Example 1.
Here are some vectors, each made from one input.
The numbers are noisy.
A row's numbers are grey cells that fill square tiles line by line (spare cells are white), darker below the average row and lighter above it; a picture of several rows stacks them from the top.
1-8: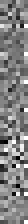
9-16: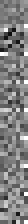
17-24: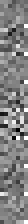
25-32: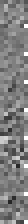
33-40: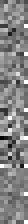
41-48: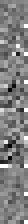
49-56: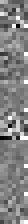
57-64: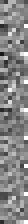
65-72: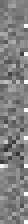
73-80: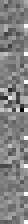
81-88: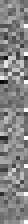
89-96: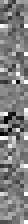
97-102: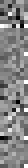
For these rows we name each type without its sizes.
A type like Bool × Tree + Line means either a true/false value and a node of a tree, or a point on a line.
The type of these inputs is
Line.
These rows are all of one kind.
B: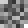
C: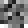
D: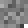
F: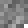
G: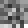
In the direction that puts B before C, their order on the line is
F, D, B, C, G.
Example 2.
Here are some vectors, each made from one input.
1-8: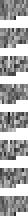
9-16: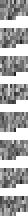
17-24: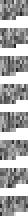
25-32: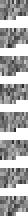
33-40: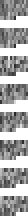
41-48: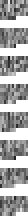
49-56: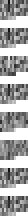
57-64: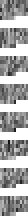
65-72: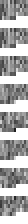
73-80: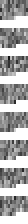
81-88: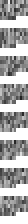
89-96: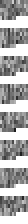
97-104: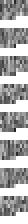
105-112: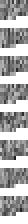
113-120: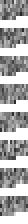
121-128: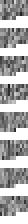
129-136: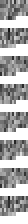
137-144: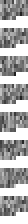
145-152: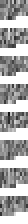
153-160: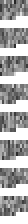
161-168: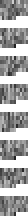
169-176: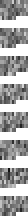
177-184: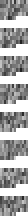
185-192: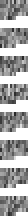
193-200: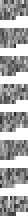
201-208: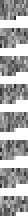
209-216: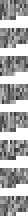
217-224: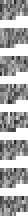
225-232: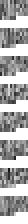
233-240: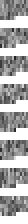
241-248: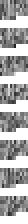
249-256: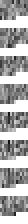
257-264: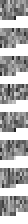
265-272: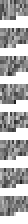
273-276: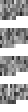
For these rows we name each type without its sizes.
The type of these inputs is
Bool × Bool × Bool × Bool.
